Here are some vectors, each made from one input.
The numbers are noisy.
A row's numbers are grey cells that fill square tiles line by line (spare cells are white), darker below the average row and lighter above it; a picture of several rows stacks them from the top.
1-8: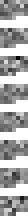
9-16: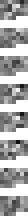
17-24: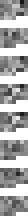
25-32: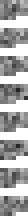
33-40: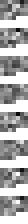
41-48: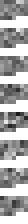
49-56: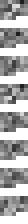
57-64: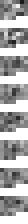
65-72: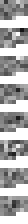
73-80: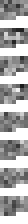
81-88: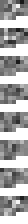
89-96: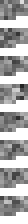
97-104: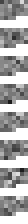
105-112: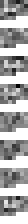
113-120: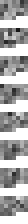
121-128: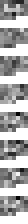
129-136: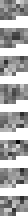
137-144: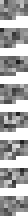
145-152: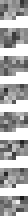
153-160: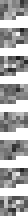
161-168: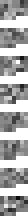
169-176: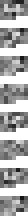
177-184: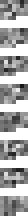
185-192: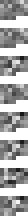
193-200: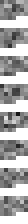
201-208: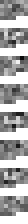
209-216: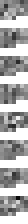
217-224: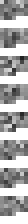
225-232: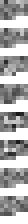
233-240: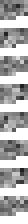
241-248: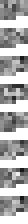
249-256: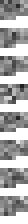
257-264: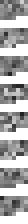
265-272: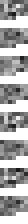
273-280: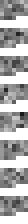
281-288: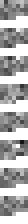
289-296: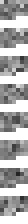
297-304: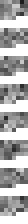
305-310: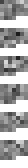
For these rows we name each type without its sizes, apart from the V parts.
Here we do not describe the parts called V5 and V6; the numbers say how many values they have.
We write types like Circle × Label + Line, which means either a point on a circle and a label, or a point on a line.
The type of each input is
Label × Label × V6 + Line + V5.
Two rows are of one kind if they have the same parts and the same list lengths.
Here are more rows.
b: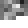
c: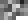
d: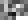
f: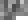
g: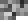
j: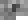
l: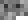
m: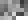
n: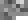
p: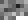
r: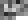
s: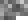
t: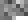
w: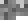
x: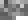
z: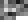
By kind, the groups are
b, c, g, m
d, r, z
f, j, l, n, p, s, t, w, x

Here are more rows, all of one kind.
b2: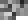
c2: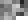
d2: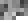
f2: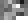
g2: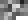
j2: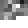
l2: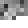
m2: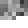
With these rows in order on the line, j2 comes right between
f2 and g2.
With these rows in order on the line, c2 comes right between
f2 and m2.
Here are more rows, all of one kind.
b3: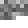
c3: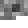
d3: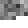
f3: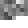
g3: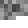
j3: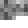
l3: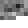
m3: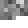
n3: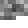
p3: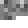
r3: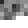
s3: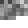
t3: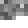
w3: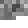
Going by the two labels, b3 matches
c3, l3 and n3.
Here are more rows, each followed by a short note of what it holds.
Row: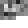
a value of V5
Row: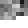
a point on a line
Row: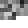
a point on a line
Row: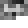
a value of V5
